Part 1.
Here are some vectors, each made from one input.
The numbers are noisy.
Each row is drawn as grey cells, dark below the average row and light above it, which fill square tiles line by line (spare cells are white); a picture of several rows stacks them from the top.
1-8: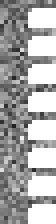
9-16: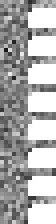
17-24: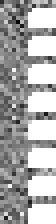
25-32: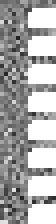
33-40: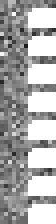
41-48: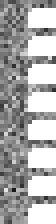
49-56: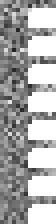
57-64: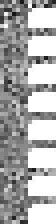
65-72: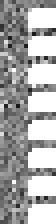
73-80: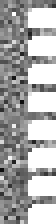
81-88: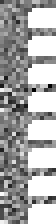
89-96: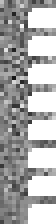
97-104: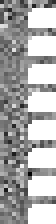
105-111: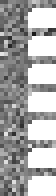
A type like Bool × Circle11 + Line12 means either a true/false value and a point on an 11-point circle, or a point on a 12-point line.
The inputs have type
List3(Line8).
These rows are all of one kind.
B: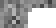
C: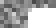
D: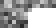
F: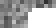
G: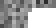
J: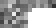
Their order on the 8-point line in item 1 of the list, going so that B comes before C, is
B, F, G, D, C, J.
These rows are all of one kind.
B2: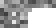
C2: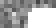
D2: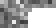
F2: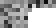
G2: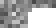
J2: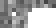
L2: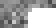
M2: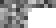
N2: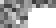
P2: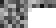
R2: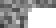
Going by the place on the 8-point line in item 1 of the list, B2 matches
G2 and J2.
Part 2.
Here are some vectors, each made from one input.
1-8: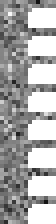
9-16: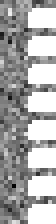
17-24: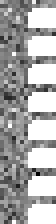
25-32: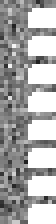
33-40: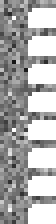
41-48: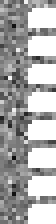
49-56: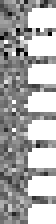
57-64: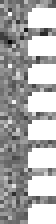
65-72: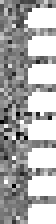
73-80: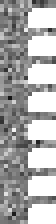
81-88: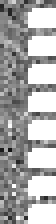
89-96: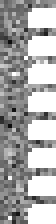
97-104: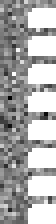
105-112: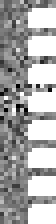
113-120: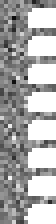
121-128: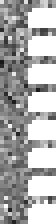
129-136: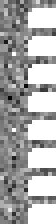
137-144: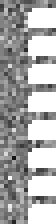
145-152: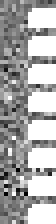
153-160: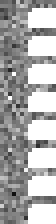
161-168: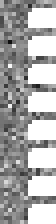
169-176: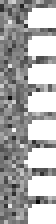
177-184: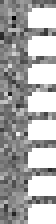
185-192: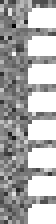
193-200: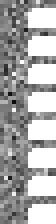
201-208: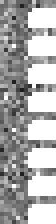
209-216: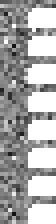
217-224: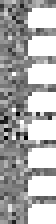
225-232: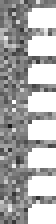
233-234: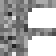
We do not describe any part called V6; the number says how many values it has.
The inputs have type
Label8 × Label12 × V6 + Unit.
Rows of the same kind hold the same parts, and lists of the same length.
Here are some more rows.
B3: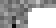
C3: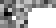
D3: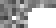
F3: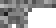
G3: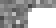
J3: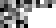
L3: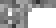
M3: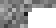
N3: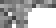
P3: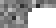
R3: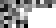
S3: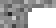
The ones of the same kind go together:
B3, C3, D3, F3, G3, L3, M3, N3, P3, S3
J3, R3

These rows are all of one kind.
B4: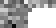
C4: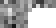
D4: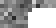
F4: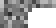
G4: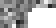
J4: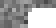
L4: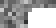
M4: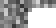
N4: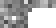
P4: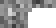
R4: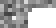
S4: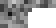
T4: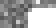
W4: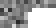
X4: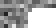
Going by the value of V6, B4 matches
F4, J4, S4 and X4.
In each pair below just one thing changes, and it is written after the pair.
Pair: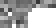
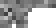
one of the two labels
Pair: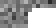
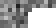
the value of V6
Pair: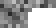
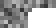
the value of V6
